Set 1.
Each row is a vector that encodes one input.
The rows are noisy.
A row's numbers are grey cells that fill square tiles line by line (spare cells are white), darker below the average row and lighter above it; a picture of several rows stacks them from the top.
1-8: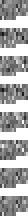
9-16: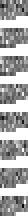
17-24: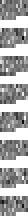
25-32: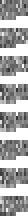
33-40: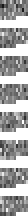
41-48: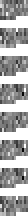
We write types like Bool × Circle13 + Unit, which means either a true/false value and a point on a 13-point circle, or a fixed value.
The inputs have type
Bool × Bool × Bool.
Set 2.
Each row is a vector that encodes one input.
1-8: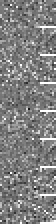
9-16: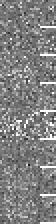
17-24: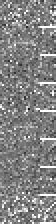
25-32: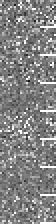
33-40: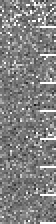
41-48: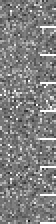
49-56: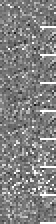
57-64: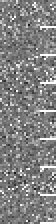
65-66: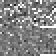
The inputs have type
Circle9.
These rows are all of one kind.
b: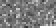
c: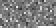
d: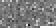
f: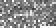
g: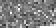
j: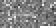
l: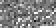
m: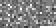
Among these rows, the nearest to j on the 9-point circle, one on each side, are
f and m.
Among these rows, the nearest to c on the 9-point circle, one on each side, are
g and l.
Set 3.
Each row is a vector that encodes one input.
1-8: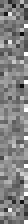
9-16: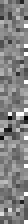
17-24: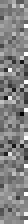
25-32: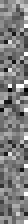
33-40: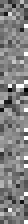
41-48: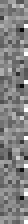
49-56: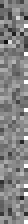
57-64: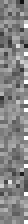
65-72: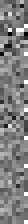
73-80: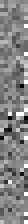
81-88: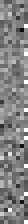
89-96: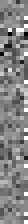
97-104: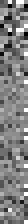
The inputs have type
Tree15 + Unit.
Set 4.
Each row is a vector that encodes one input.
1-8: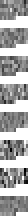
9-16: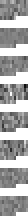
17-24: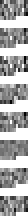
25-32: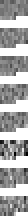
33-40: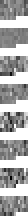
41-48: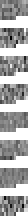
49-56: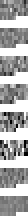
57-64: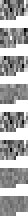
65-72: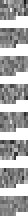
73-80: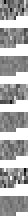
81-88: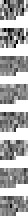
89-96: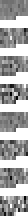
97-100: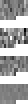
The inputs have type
Line4.
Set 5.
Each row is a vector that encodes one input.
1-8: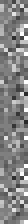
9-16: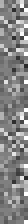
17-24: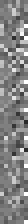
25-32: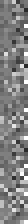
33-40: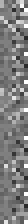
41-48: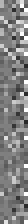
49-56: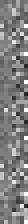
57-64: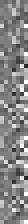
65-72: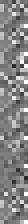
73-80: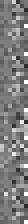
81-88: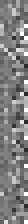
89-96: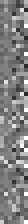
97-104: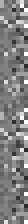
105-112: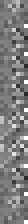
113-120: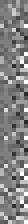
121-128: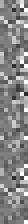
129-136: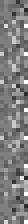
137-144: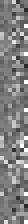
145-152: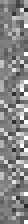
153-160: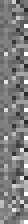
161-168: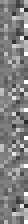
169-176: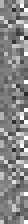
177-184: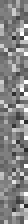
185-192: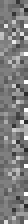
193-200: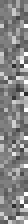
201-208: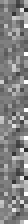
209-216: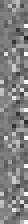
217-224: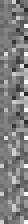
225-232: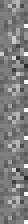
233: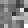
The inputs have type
Line7.
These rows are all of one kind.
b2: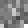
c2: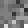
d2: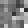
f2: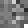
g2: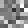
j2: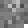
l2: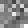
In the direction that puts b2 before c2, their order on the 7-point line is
g2, l2, b2, j2, f2, c2, d2.
